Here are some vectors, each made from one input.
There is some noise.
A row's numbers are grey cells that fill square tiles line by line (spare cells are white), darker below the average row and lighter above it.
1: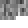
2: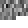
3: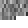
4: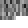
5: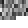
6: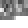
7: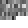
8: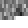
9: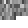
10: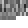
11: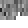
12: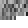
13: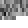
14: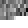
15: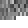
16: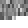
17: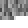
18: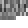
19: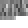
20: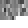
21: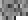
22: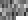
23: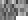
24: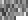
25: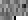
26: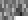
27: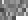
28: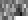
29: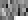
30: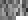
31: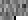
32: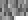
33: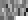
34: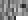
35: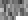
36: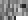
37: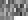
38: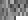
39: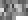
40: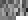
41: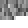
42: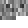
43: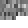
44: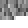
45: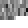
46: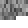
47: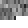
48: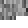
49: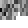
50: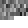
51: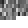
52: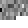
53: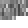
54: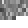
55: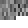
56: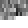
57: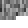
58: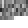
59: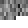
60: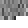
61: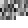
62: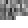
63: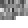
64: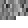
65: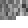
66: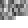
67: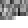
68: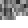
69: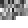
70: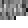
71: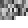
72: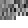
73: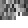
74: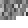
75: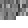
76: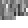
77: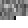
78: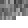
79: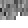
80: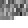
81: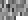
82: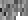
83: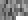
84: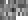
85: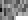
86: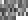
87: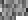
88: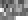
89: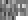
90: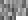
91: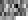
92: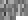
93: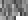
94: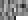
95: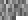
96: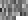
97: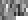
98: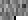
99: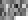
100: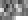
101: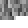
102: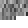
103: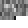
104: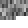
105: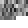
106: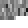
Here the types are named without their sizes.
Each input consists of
a label, together with either a point on a line, or three true/false values.
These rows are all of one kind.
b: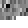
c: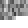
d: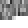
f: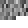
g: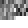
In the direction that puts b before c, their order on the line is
d, b, f, g, c.
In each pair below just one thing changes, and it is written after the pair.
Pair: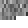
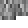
one of the three true/false values
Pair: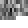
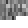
one of the three true/false values
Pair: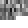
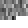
the label
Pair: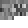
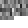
one of the three true/false values
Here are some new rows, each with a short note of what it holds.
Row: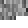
a label and a point on a line
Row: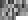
a label and a point on a line
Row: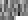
a label and three true/false values
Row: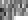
a label and three true/false values
